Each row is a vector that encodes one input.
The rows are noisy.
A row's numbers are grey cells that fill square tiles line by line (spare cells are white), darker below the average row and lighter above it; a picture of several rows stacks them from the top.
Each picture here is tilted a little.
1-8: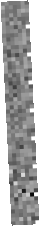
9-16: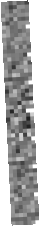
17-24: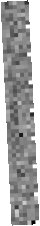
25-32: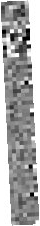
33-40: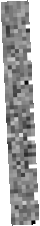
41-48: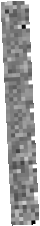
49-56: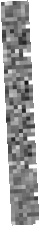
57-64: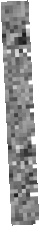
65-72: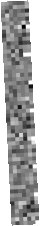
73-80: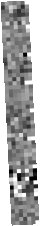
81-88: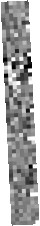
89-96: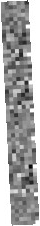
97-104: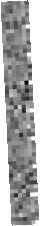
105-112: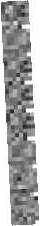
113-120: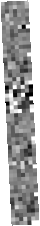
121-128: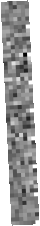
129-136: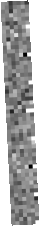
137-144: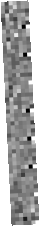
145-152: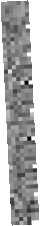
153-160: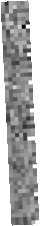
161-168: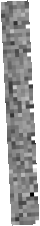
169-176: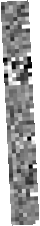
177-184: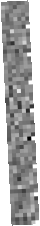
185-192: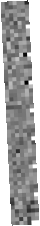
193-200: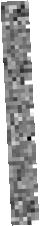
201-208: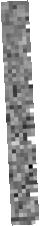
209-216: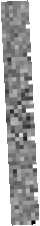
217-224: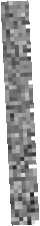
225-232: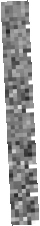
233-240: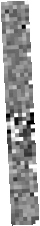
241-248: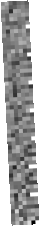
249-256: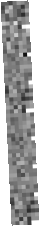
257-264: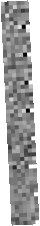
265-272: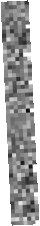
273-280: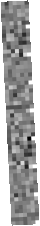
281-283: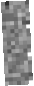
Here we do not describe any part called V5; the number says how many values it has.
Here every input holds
a list of up to three items, each a true/false value and a value of V5.
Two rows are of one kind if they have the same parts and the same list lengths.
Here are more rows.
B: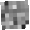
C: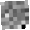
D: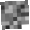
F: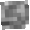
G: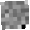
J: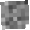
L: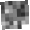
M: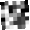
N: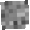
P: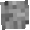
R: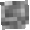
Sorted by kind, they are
B, N, P
C, F, G, J, R
D, L
M

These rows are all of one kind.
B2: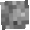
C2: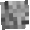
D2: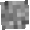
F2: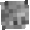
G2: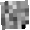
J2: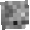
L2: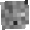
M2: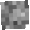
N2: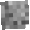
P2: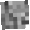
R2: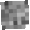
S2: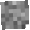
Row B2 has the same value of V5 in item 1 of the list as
M2 and S2.
